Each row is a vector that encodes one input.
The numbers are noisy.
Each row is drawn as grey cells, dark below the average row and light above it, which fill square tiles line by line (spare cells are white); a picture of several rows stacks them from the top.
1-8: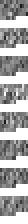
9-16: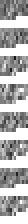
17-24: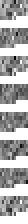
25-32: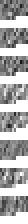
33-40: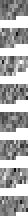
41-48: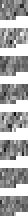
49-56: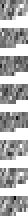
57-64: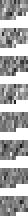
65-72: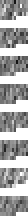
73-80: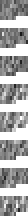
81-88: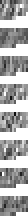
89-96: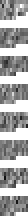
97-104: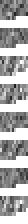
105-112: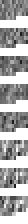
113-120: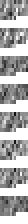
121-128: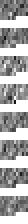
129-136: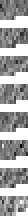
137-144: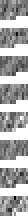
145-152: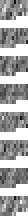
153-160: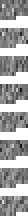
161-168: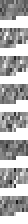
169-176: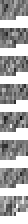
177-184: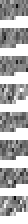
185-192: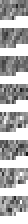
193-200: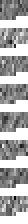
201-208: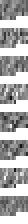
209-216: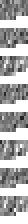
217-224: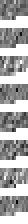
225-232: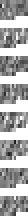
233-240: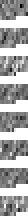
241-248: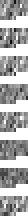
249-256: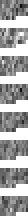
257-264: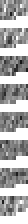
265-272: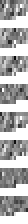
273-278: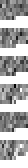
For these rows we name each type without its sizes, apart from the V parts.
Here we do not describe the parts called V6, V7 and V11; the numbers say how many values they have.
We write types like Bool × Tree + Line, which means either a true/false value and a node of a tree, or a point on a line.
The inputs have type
Bool × ((Line + V7) × V6 + Tree) × V11.
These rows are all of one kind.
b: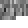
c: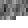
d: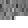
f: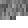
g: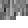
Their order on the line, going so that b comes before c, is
b, g, c, f, d.
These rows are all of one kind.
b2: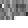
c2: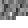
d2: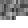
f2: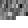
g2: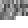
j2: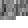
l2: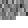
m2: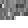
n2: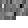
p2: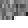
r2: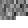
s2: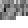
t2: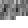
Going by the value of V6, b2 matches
m2 and p2.
